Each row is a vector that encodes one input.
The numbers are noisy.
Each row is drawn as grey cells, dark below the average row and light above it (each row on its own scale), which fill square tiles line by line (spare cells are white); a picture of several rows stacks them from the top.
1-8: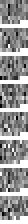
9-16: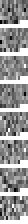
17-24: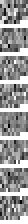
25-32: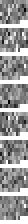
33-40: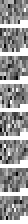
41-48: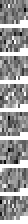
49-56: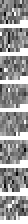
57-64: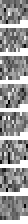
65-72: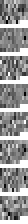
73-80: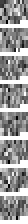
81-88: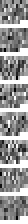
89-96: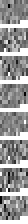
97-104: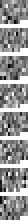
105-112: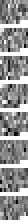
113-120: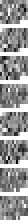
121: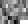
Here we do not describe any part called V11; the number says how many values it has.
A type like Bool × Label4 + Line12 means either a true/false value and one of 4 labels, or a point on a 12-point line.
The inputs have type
(Line4 + Line7) × V11.
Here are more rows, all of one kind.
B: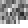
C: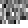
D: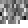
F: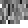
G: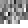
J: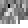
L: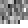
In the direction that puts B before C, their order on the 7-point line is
L, F, G, J, D, B, C.
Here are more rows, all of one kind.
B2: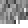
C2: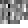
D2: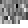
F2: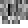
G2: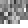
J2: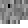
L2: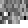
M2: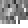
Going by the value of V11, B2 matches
J2 and M2.
